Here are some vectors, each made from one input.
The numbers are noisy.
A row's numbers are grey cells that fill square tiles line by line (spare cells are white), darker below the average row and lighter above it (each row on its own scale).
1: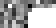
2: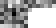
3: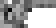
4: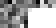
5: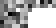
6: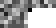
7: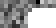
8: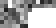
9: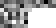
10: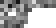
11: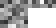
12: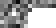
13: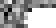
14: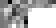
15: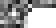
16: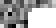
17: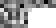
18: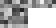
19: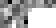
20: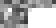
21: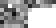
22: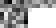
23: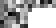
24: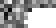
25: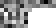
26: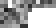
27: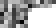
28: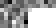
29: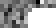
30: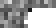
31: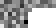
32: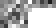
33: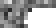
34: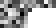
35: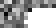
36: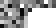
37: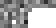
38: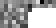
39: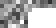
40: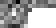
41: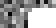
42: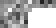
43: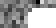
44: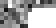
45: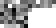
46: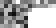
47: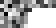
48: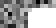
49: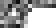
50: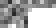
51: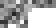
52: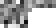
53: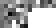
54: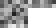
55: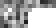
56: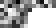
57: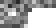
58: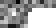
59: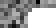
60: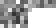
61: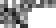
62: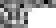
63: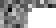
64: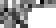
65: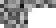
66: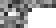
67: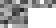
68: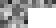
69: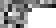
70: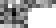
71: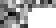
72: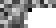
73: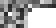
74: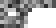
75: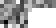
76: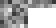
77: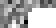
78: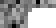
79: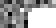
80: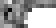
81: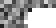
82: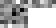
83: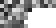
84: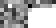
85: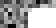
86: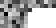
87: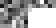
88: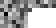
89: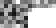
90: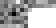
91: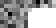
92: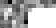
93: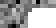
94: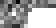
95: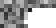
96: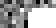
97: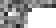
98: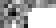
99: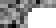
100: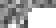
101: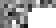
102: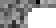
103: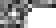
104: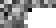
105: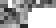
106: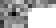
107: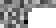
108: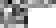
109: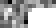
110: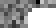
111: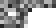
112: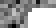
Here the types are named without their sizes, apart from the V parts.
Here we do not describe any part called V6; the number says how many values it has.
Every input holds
a value of V6, together with either a point on a line, or three true/false values.
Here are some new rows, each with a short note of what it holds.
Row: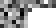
a point on a line and a value of V6
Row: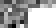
three true/false values and a value of V6
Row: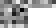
three true/false values and a value of V6
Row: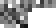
three true/false values and a value of V6
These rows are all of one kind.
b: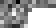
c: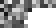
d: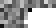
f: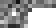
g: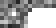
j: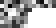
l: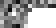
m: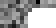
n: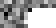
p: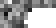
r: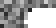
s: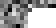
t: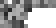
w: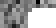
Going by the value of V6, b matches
f, g, l and s.
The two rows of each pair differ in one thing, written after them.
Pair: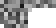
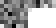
the value of V6
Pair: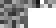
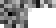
one of the three true/false values
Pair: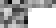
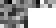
the value of V6
